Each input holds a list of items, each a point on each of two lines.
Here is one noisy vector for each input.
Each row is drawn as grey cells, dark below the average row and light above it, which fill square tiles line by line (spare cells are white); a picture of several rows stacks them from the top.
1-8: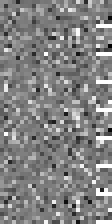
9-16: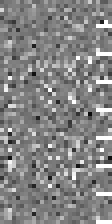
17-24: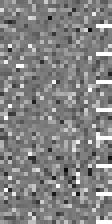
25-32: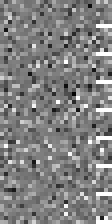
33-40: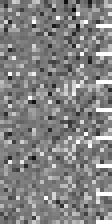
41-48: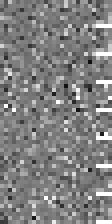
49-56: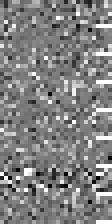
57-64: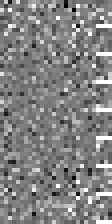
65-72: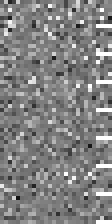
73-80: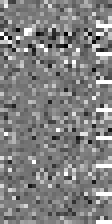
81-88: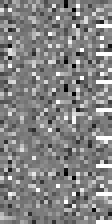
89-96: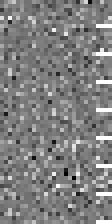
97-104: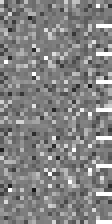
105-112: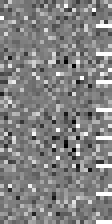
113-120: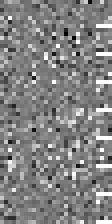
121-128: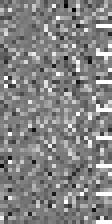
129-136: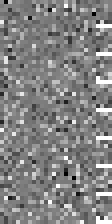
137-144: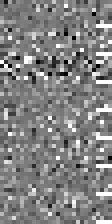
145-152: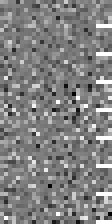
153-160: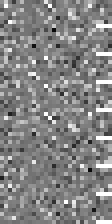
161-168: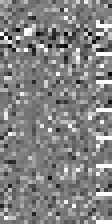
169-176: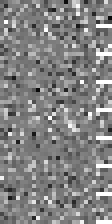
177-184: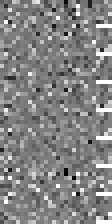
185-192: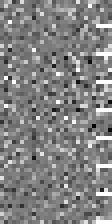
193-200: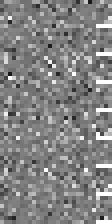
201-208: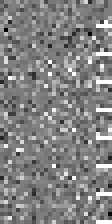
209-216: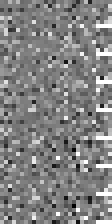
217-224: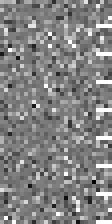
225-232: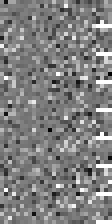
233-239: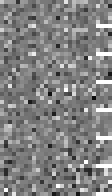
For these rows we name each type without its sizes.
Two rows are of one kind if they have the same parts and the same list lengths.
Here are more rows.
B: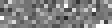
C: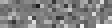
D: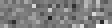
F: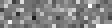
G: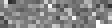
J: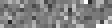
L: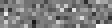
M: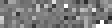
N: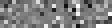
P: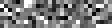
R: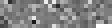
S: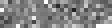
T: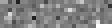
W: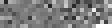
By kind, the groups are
B, C, F, G, J, T
D, L, M, R, S, W
N
P

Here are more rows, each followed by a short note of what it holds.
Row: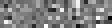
a list of one item
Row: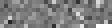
a list of three items
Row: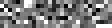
the empty list
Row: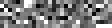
the empty list
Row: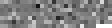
a list of two items
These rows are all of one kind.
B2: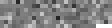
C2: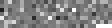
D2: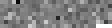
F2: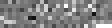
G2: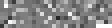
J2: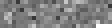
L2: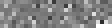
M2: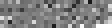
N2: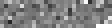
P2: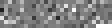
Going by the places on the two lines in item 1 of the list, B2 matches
D2 and J2.
